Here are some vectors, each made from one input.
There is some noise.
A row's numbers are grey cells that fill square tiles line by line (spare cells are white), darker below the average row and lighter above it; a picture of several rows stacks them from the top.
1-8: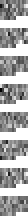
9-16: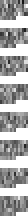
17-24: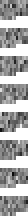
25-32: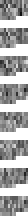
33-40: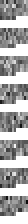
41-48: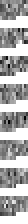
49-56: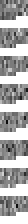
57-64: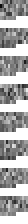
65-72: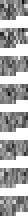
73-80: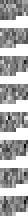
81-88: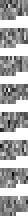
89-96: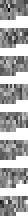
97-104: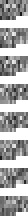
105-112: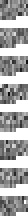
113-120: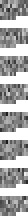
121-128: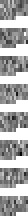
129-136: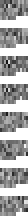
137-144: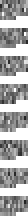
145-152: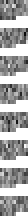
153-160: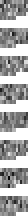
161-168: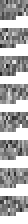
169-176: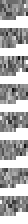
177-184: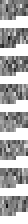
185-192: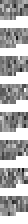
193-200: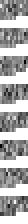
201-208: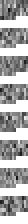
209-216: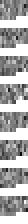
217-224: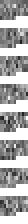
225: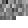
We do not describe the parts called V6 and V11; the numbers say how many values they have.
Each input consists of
a point on a 7-point line and a value of V11, together with either a point on a 12-point line, or a value of V6.
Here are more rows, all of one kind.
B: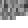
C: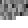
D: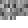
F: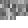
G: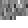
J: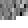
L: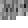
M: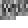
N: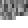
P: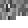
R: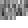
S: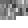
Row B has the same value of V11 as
D, F and R.
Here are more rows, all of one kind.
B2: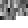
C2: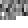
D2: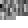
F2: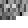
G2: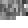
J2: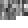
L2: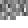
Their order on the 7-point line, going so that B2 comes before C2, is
F2, D2, G2, B2, J2, C2, L2.
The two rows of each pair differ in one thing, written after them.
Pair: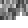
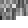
the value of V11
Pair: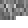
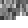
the value of V11
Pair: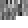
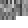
the place on the 7-point line
